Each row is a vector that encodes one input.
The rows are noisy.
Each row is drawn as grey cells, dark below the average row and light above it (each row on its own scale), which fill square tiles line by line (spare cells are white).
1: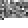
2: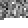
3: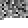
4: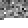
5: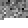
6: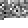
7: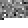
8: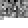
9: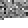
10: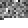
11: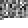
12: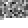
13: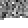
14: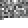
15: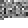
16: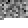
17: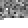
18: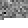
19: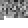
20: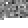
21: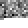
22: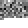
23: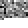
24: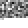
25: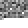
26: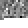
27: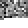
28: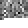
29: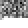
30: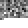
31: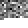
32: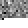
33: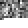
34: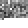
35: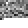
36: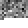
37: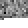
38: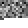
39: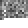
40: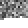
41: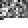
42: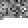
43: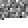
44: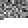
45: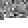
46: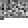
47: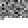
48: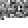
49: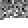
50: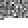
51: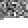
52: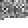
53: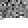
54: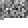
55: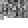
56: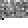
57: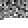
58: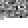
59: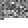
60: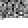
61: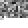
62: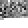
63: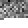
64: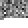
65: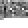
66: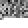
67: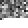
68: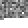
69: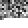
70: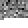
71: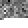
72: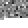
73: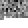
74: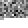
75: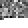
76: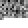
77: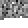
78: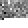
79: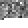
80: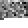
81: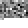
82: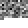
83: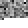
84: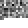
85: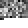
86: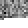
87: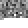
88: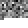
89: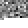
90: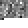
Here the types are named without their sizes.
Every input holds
a node of a tree, together with either a point on a line, or a node of a tree.
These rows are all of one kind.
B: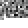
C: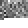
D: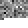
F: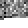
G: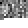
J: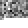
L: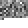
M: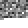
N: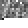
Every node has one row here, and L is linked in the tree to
C, D, J and N.
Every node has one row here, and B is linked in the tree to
J.
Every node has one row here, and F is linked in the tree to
C.
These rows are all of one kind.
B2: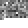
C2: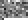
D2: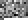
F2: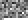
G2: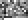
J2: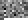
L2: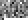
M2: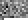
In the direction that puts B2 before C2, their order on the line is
M2, B2, G2, D2, F2, J2, C2, L2.
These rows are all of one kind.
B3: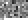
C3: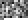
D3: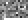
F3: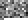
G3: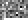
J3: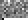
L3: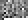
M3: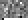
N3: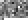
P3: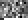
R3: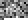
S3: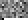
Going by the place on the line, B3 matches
L3 and R3.
